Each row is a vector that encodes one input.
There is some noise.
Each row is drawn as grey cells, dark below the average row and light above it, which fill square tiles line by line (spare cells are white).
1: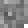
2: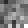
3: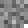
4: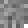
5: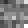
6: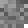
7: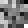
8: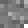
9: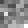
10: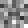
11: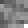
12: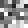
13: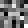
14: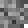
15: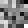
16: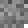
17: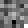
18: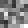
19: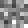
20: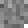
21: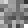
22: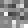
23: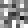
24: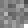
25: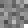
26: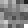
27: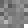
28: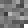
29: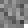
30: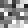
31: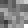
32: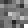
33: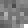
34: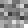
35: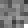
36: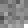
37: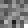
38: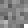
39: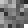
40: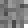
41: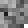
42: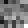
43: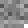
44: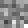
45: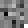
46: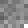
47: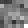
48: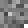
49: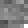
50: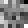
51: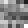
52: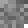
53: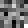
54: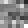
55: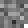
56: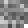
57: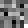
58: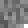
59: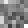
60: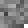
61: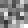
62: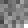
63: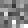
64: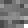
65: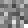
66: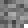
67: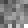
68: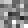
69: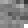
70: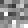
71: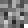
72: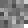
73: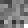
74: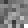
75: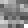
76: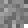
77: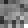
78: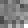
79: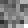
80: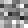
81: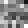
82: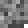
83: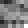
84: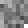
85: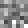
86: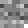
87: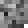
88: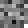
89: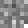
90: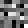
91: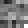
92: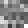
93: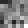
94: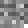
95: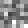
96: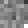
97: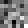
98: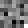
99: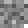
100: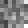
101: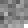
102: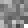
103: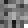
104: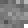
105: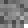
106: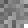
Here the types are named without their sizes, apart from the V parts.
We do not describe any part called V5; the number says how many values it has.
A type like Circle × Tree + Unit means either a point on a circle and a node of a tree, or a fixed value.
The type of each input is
Bool × Bool × Bool × (Line + V5).
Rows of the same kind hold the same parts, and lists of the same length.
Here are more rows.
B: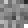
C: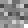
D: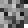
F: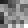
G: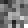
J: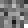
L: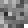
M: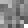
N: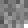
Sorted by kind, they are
B, C, F, G, J, N
D, L, M

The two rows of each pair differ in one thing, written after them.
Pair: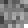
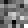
one of the three true/false values
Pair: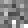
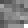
one of the three true/false values
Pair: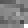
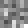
the value of V5
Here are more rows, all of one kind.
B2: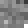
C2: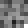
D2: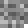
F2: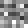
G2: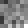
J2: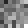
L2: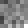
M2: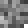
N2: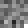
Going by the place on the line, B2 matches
F2 and J2.
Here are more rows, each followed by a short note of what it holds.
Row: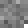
three true/false values and a value of V5
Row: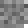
three true/false values and a value of V5
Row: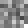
three true/false values and a value of V5
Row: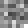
a point on a line and three true/false values
